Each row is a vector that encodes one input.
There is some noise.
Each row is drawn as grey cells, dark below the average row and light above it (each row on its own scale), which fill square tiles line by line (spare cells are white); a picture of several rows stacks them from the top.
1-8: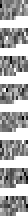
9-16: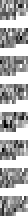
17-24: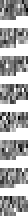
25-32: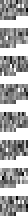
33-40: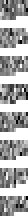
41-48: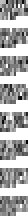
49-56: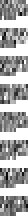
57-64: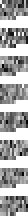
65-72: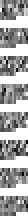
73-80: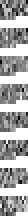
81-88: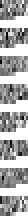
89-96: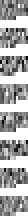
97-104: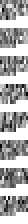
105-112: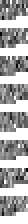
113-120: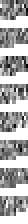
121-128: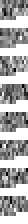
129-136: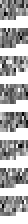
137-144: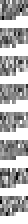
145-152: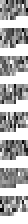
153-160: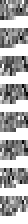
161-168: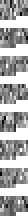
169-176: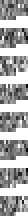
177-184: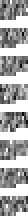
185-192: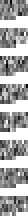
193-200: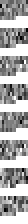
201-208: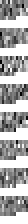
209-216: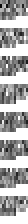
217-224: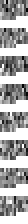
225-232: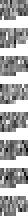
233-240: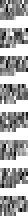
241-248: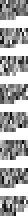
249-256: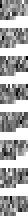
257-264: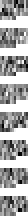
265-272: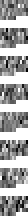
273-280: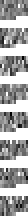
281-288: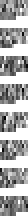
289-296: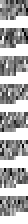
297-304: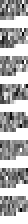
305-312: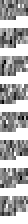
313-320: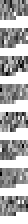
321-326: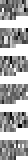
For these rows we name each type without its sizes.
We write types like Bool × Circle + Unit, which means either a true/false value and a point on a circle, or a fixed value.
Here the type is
Bool × Bool × Bool × Bool × Line + Circle + Tree.
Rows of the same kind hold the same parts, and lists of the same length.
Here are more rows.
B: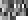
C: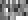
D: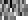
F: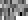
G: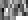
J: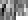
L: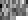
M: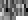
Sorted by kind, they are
B, M
C, G, J, L
D, F

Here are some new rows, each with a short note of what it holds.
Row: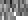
a node of a tree
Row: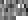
a point on a circle
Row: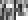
a point on a line and four true/false values
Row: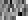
a node of a tree
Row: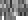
a node of a tree
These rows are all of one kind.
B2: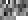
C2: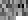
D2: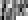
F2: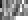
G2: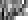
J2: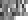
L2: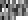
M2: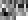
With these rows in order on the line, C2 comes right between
B2 and L2.
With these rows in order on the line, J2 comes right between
F2 and G2.
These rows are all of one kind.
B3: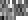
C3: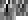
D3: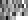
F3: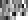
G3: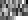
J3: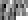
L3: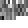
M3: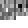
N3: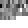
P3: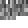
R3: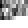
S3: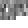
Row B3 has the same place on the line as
D3, F3, L3 and N3.
